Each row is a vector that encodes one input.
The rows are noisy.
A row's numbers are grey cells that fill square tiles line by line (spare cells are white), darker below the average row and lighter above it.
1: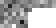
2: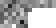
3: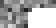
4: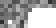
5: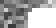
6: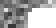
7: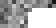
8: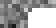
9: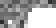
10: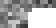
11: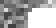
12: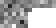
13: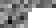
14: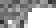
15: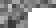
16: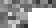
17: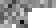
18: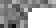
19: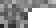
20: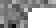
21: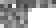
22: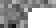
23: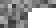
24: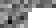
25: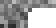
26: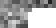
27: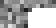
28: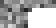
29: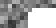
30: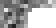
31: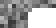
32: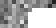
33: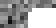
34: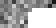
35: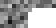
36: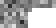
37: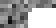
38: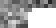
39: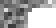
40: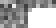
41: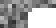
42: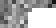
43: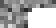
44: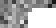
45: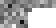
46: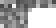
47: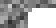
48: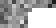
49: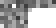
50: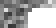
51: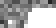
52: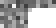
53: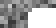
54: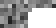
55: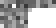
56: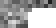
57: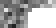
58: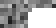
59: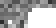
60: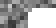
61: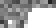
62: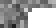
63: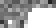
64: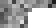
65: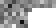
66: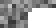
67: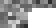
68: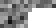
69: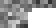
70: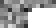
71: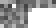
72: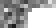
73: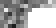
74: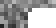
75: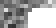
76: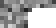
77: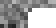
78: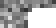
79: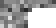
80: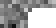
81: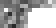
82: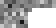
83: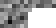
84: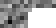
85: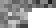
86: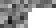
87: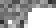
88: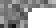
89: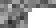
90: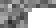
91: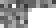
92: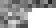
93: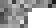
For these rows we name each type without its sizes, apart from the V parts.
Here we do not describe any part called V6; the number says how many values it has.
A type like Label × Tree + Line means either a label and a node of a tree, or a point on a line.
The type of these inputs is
Line × (Line + V6).
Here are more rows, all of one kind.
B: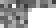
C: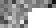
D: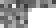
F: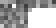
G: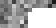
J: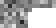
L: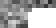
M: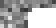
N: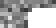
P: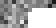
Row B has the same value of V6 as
D and F.
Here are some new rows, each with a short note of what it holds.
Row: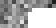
a point on a line and a value of V6
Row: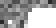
a point on a line and a value of V6
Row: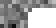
a point on each of two lines
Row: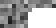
a point on each of two lines
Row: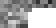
a point on a line and a value of V6
